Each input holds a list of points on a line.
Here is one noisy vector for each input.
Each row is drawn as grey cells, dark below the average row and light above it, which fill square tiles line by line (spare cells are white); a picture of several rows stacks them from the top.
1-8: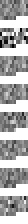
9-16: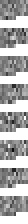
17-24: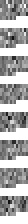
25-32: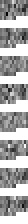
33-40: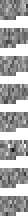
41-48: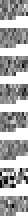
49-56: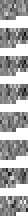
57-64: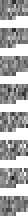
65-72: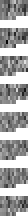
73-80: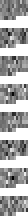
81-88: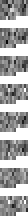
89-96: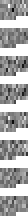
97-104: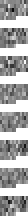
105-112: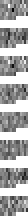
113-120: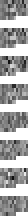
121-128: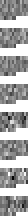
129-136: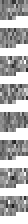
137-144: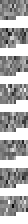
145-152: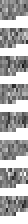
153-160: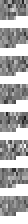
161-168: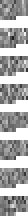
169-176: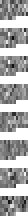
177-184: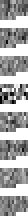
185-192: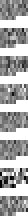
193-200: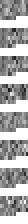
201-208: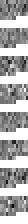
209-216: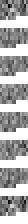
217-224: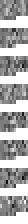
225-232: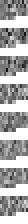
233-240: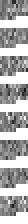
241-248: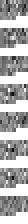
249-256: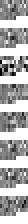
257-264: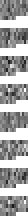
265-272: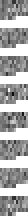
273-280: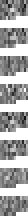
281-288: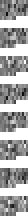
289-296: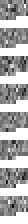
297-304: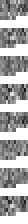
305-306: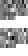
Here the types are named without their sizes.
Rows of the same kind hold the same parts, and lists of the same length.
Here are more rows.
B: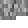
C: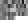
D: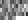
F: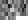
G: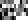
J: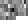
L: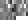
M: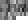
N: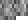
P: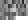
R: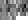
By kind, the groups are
B, L, N
C, D, F, P
G
J, M, R

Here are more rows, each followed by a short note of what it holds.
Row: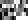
the empty list
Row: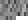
a list of two items
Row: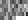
a list of one item
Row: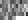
a list of one item
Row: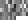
a list of three items
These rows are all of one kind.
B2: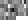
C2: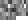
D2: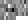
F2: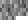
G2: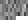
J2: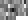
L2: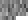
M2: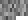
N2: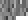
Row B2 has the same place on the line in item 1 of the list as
C2, D2 and J2.
